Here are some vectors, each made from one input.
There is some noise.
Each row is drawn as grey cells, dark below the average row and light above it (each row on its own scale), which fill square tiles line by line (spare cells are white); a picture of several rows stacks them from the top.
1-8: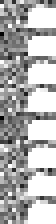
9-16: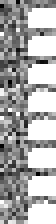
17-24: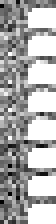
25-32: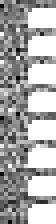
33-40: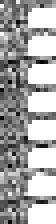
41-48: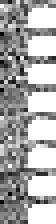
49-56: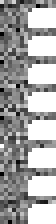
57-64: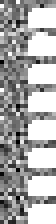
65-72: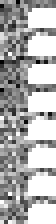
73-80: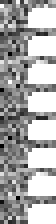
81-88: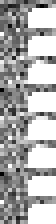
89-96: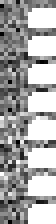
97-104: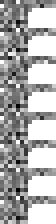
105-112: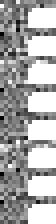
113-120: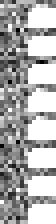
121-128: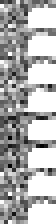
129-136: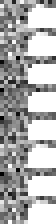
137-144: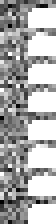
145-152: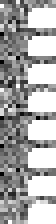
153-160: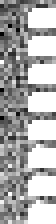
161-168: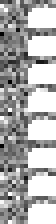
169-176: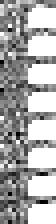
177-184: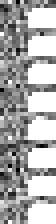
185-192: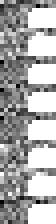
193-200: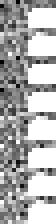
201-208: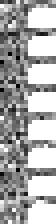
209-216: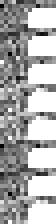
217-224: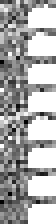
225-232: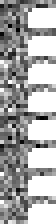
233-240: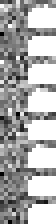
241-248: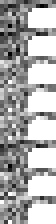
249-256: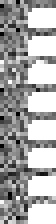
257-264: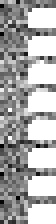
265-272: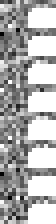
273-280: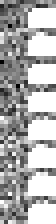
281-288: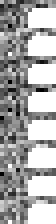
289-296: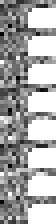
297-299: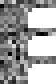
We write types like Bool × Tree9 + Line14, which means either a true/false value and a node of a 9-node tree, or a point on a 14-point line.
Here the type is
Bool × Line11.
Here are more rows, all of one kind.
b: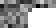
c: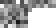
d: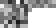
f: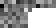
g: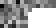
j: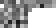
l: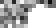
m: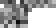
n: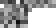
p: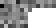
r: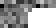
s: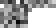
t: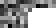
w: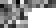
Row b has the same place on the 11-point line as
d, m, n and s.
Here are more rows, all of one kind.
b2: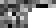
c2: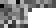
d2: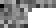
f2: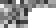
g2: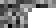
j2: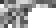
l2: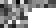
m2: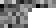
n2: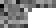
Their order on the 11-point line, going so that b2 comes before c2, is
b2, g2, m2, f2, n2, d2, j2, c2, l2.
